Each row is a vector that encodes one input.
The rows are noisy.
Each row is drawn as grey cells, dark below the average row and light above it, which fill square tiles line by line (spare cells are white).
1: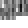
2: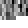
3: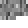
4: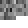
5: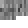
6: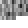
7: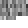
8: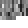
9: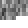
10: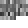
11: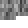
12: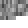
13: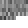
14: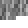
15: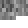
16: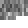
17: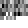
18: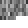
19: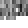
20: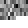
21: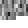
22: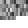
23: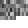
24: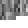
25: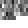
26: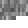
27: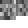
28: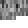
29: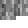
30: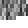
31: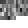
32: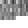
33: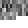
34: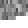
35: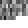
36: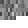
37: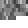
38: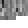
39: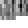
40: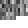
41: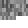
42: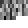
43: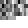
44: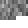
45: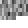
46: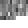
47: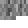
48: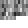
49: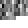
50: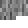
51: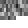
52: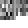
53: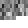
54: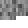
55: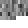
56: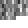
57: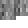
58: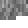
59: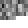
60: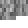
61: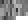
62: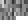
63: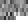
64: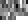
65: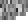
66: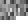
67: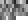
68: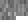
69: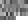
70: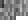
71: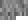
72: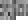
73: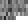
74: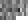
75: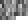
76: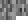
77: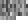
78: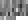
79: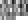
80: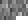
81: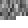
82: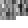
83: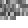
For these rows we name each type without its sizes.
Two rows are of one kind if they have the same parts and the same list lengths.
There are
2 kinds of row.
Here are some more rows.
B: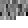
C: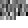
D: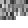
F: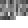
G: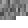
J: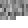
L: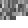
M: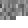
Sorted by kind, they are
B, C, G, J, L, M
D, F

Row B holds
a point on each of two lines and a true/false value.
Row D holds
a node of a tree.
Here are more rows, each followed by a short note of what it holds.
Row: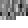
a point on each of two lines and a true/false value
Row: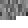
a point on each of two lines and a true/false value
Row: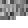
a node of a tree
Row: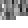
a node of a tree
